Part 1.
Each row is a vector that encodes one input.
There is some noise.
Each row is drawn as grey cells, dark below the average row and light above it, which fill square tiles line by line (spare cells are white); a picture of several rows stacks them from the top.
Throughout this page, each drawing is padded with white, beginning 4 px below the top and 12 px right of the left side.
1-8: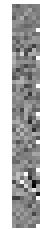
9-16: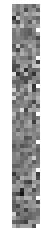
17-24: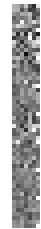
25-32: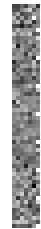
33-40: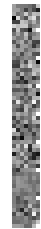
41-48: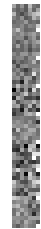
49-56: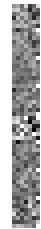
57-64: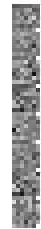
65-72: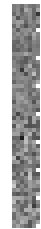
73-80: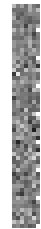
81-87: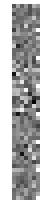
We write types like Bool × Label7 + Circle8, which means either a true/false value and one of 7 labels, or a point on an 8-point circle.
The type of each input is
(Bool × Bool × Bool × Bool + Unit) × Tree12.
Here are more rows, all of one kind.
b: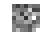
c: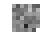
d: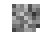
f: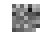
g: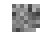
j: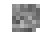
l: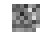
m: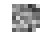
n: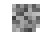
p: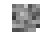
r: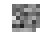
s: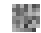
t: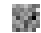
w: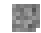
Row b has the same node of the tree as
c, l and p.
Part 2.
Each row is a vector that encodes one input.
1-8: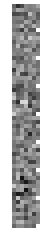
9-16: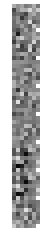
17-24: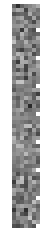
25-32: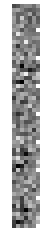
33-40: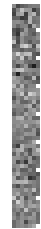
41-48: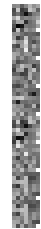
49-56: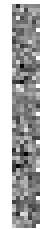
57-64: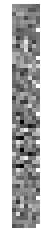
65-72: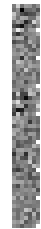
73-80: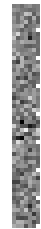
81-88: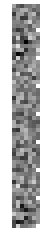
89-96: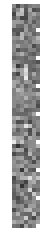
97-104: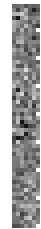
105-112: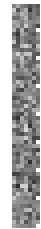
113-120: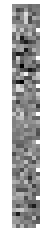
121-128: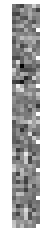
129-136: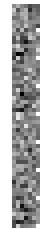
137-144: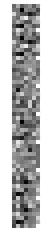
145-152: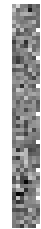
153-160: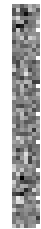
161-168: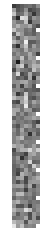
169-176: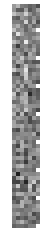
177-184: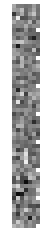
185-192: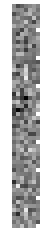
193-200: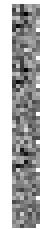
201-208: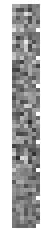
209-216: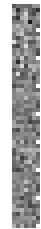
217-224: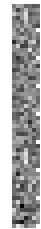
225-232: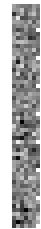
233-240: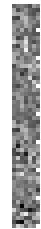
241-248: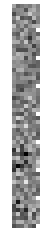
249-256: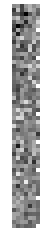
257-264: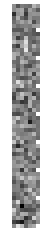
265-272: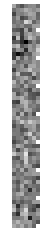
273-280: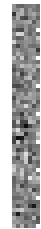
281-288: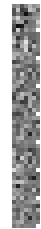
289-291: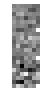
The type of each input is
Line5 × (Tree15 + Unit).
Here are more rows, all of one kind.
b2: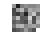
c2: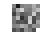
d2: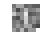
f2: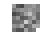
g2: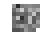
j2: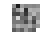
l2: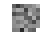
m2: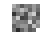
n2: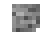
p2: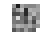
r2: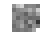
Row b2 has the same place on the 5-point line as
c2, f2, g2 and m2.
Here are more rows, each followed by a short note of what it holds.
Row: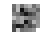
a point on a 5-point line
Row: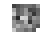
a point on a 5-point line and a node of a 15-node tree
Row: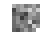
a point on a 5-point line and a node of a 15-node tree
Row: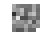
a point on a 5-point line and a node of a 15-node tree
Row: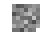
a point on a 5-point line and a node of a 15-node tree
